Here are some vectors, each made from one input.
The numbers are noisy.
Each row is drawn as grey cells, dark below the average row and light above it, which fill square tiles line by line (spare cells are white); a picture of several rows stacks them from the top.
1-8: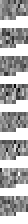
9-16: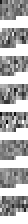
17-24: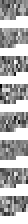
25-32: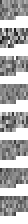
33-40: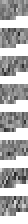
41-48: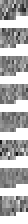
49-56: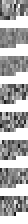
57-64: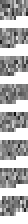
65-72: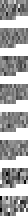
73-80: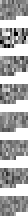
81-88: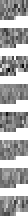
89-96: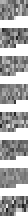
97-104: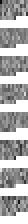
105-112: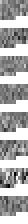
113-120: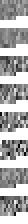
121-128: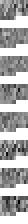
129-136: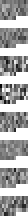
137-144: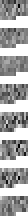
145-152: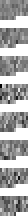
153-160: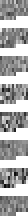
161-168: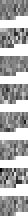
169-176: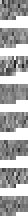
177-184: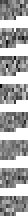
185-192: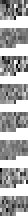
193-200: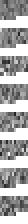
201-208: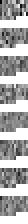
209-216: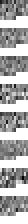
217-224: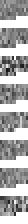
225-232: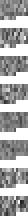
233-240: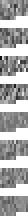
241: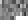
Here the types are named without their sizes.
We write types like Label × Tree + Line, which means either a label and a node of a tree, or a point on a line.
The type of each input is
(Bool × Circle + Tree × Tree) × Line × Line.
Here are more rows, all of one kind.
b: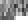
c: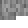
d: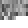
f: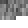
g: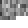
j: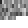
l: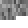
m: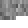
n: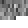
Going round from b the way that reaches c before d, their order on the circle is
b, c, g, f, n, l, j, d, m.
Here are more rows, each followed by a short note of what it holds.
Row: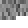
a point on a circle, a point on each of two lines and a true/false value
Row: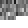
a point on a circle, a point on each of two lines and a true/false value
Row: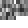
a point on each of two lines and a node of each of two trees
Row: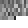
a point on each of two lines and a node of each of two trees
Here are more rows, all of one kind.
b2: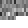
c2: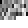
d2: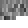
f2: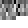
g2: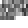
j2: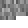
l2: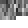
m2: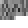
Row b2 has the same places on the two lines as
g2 and j2.
